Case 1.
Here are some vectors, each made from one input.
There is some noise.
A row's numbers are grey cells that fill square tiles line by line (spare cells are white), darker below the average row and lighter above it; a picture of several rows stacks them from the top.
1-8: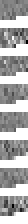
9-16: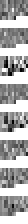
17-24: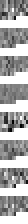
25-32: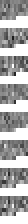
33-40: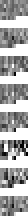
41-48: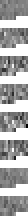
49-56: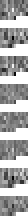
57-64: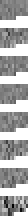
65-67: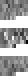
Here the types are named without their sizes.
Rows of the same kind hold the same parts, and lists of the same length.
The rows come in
2 kinds.
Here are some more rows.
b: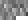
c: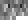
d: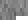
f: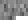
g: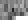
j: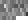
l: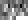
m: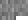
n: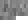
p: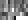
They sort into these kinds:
b, d, f, g, j, m, n, p
c, l

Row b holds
a node of a tree and a true/false value.
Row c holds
a true/false value.
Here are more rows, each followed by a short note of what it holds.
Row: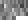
a node of a tree and a true/false value
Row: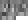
a true/false value
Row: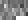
a node of a tree and a true/false value
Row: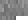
a node of a tree and a true/false value
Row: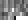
a node of a tree and a true/false value
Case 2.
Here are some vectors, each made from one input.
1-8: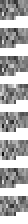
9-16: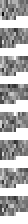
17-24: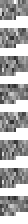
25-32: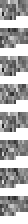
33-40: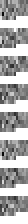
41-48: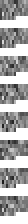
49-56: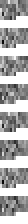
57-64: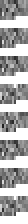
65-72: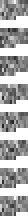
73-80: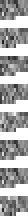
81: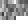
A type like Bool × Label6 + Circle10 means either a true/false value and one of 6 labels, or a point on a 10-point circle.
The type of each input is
Line5 + Line6.
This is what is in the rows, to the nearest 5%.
About 50% of them hold a point on a 5-point line. The rest hold a point on a 6-point line.
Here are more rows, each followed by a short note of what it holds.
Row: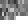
a point on a 5-point line
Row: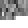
a point on a 5-point line
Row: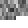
a point on a 6-point line
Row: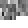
a point on a 6-point line
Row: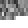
a point on a 5-point line
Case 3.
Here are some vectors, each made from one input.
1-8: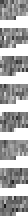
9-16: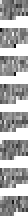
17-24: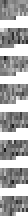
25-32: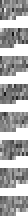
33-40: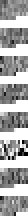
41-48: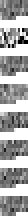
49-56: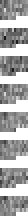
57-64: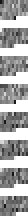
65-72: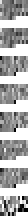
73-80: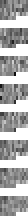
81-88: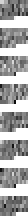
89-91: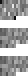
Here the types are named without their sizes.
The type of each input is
List(Line).
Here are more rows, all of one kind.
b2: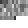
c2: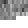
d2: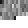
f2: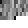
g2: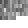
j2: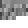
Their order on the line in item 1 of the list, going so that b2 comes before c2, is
f2, d2, b2, c2, g2, j2.
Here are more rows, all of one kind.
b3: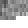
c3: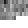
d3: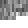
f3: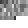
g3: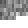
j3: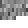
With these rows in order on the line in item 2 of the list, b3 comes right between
g3 and j3.
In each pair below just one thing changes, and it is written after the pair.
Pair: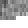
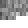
the place on the line in item 1 of the list
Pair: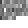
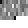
the place on the line in item 1 of the list
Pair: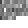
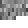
the place on the line in item 2 of the list
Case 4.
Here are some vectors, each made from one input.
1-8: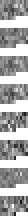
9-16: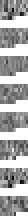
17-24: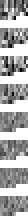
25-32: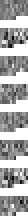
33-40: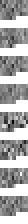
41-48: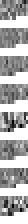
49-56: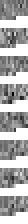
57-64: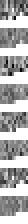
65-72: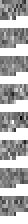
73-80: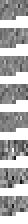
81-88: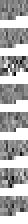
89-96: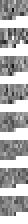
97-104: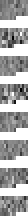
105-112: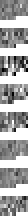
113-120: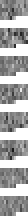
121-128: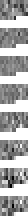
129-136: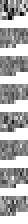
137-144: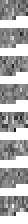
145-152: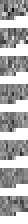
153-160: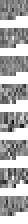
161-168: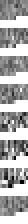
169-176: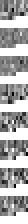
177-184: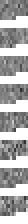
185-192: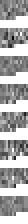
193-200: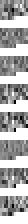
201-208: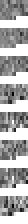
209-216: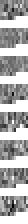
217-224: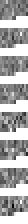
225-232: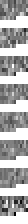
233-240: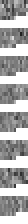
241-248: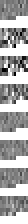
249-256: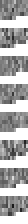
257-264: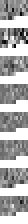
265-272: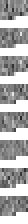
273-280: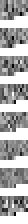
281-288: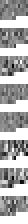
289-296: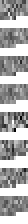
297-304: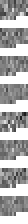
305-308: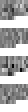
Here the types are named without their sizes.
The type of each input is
Label + Tree.
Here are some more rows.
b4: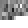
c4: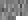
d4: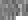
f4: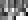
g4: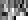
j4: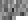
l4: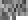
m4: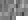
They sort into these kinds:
b4, c4, d4, f4, g4, j4, m4
l4

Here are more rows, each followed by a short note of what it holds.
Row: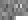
a node of a tree
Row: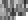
a label
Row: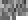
a label
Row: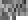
a label
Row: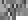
a label
